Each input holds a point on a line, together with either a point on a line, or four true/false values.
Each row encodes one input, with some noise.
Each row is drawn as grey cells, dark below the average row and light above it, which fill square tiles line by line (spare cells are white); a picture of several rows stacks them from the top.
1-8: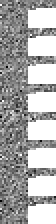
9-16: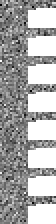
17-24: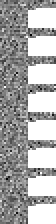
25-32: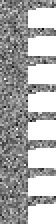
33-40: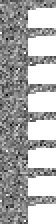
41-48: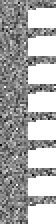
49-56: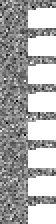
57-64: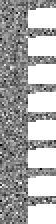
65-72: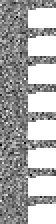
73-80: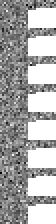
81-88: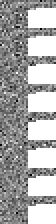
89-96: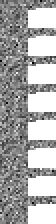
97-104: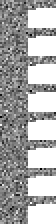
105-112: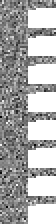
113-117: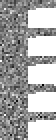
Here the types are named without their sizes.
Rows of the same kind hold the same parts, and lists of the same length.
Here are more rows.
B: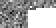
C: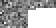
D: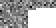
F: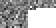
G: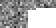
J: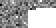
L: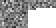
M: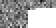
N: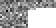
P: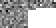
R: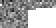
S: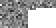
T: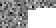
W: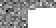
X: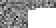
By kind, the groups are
B, F, J, L, T
C, D, G, M, N, P, R, S, W, X

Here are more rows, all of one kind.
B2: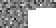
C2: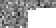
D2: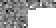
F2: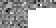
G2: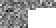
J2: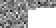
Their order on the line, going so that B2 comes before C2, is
G2, D2, F2, B2, C2, J2.
